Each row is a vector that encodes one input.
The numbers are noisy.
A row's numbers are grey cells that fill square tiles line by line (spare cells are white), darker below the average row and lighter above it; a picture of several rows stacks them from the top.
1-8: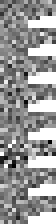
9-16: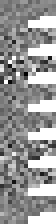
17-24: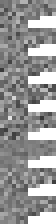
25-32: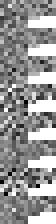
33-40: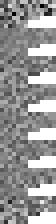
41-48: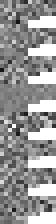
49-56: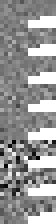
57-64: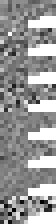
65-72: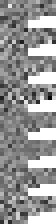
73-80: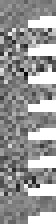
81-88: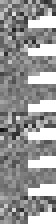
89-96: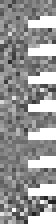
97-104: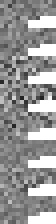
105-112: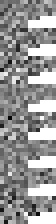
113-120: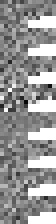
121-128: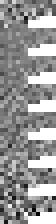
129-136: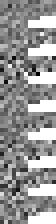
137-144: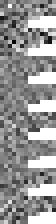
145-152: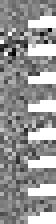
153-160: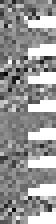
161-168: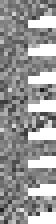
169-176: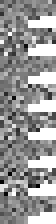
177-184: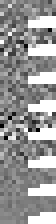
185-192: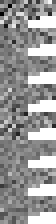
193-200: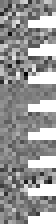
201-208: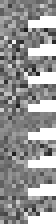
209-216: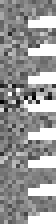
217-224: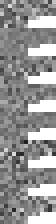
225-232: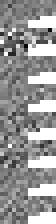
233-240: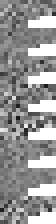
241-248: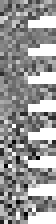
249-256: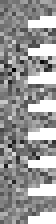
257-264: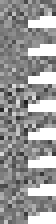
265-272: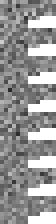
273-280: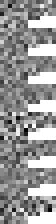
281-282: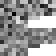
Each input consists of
a node of each of two 8-node trees, together with either a node of an 8-node tree, or a node of an 11-node tree and a true/false value.
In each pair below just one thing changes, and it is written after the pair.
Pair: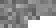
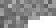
the true/false value
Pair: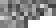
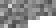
the node of one of the three trees
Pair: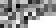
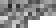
the true/false value
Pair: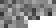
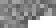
the true/false value
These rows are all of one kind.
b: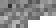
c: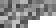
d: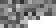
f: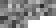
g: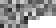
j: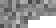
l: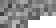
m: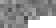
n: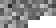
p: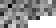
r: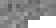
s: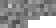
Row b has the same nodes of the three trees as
n and p.
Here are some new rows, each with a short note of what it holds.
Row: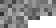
a node of each of three 8-node trees
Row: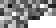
a node of each of two 8-node trees, a node of an 11-node tree and a true/false value
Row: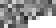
a node of each of three 8-node trees
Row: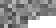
a node of each of three 8-node trees
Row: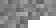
a node of each of three 8-node trees
